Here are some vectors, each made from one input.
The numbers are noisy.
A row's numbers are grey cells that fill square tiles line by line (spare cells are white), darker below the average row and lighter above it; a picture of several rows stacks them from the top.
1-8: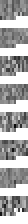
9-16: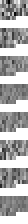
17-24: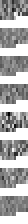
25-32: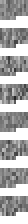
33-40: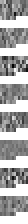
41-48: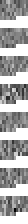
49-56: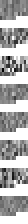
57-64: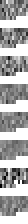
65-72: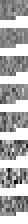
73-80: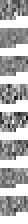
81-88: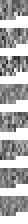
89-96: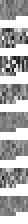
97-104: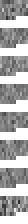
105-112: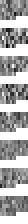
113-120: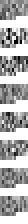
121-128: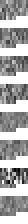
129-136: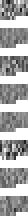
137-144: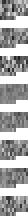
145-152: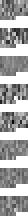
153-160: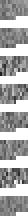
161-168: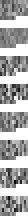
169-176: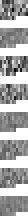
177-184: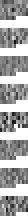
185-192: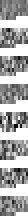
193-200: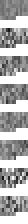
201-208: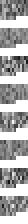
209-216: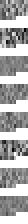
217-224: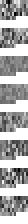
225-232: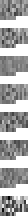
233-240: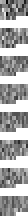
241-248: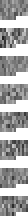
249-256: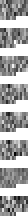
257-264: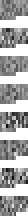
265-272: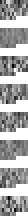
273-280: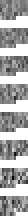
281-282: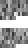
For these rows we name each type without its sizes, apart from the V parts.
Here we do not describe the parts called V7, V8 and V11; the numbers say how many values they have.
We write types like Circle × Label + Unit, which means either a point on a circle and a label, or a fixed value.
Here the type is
Bool × Line × (Line + V7 × V8) × V11.
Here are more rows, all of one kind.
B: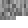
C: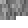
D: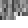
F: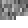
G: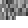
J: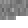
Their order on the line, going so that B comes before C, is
D, J, G, B, C, F.
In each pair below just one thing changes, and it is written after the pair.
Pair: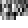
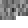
the value of V11
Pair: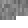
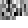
the place on the line
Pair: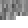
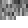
the value of V11
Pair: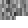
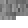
the value of V11
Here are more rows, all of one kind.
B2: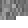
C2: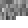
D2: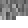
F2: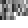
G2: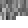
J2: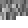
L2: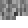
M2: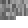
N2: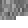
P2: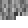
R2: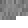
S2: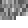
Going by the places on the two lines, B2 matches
C2, F2, J2 and N2.
